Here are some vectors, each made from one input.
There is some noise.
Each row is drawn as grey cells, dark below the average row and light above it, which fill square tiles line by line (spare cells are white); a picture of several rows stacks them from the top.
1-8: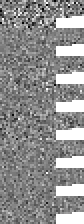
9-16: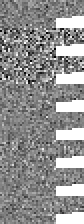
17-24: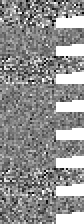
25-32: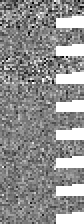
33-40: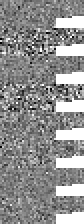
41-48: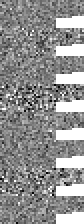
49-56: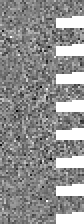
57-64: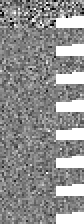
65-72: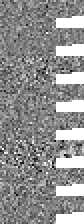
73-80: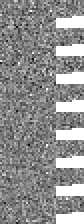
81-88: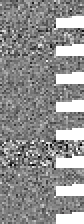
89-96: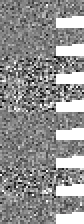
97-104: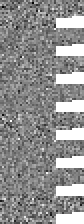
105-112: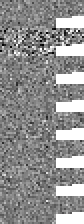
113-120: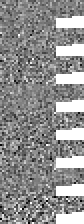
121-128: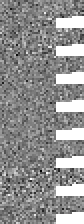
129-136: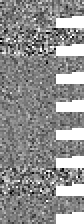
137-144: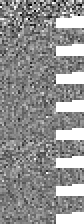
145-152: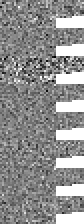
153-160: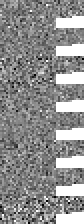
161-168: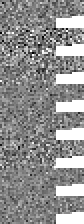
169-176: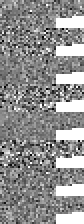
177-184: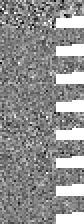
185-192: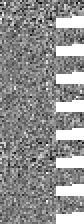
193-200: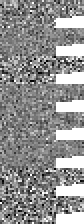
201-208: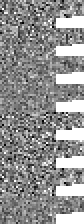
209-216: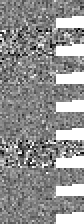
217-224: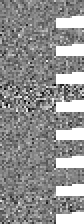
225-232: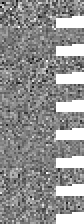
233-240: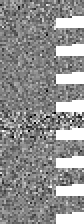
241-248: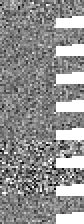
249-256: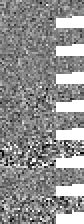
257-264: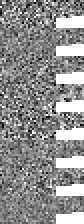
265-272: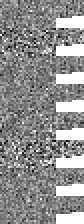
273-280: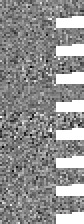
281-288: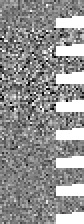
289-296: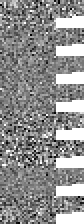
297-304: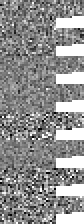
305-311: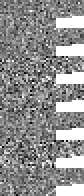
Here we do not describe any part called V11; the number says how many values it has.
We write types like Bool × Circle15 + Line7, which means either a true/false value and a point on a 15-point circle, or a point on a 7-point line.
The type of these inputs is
((Circle9 + Unit) × Line8 + V11) × Line10 + Tree12.
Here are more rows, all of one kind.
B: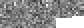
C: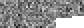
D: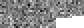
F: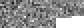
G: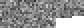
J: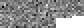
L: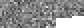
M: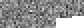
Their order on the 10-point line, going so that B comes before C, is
D, F, J, B, G, L, M, C.
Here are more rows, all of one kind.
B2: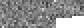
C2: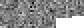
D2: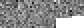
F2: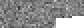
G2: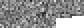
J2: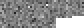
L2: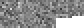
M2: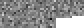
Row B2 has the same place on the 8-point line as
J2 and L2.
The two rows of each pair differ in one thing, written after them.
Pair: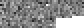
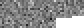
the place on the 10-point line
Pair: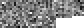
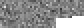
the place on the 10-point line
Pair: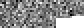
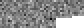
the place on the 8-point line
